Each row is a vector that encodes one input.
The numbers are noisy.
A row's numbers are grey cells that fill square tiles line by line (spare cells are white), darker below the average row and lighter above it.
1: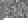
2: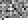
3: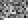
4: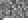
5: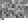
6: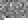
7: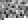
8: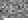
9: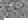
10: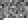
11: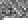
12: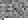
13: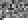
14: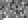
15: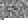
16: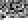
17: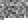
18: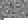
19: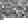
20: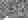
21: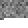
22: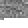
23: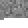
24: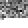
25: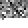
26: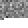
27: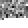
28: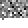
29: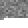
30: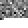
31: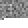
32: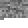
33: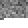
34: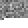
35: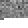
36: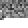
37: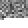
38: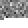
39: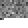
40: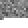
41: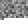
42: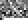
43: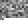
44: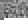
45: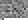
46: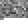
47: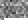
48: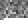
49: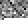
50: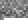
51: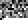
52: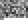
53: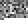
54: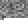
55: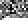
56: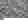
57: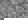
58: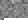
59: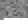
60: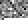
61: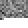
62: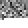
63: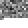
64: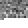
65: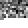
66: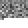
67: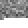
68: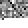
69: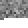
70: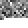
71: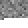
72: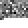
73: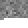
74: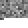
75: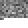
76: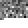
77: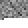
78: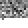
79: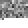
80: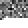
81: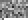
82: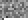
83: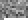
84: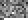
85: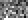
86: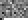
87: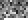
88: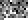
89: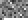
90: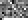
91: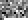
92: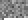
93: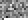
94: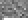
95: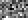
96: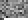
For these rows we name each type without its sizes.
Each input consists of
either a point on each of three lines, or four true/false values.
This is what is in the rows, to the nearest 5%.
About 25% of them hold a point on each of three lines. The rest hold four true/false values.
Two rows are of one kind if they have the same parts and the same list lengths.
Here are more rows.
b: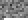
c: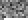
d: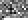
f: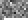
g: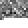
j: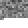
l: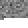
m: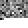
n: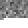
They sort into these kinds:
b, c, d, g, l, m, n
f, j

